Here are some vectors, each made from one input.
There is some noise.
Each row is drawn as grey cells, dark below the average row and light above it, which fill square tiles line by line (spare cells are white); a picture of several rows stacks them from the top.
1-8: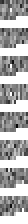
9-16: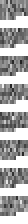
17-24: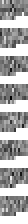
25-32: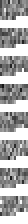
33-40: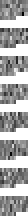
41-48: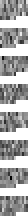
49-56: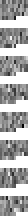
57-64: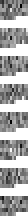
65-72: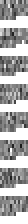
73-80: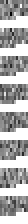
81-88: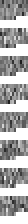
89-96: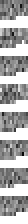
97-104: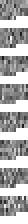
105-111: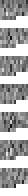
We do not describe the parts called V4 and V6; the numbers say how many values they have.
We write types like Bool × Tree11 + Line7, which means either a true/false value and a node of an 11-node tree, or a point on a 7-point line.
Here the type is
List2(Line5) × V4 × V6.
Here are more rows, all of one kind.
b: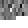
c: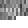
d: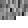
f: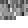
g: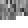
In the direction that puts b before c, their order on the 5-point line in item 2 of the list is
d, g, b, c, f.
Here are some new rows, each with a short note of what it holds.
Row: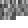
a value of V4 and a value of V6, together with a list of two items
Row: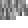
a value of V4 and a value of V6, together with a list of two items
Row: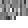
a value of V4 and a value of V6, together with the empty list
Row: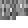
a value of V4 and a value of V6, together with the empty list
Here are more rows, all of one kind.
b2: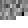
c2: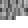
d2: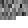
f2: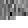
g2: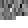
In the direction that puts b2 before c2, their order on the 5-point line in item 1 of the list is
d2, f2, b2, g2, c2.
